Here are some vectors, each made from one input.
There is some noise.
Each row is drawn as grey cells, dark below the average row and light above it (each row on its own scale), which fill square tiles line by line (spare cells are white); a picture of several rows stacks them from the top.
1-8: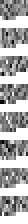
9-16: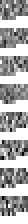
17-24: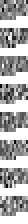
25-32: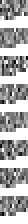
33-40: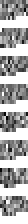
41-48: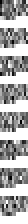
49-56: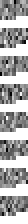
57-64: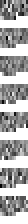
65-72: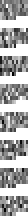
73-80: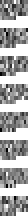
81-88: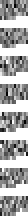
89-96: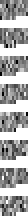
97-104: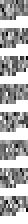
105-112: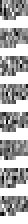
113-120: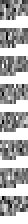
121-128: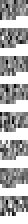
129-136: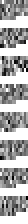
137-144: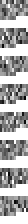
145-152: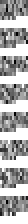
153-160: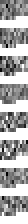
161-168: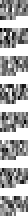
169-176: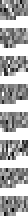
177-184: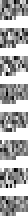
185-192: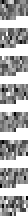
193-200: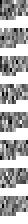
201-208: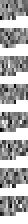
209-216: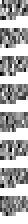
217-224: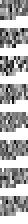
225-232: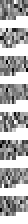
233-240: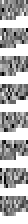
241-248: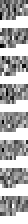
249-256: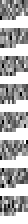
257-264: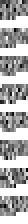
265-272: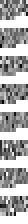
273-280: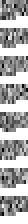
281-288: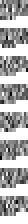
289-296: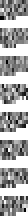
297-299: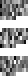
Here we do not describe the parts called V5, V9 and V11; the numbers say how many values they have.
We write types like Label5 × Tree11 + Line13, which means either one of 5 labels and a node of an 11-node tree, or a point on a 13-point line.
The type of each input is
(Bool × Line6 + (Line7 + V11) × V5) × V9.
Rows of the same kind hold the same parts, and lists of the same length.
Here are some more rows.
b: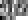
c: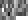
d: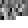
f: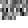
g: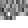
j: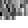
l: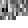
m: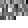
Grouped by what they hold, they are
b, c, d
f, g, m
j, l

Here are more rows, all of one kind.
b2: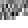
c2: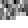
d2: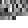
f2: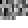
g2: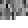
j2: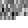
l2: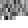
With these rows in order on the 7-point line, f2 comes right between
b2 and g2.
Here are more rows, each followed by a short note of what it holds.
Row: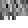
a point on a 7-point line, a value of V5 and a value of V9
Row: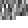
a point on a 6-point line, a true/false value and a value of V9
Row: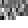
a point on a 6-point line, a true/false value and a value of V9
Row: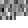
a point on a 7-point line, a value of V5 and a value of V9
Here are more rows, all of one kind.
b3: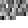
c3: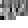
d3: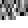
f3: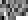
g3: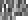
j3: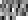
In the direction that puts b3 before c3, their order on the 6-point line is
f3, b3, g3, j3, c3, d3.
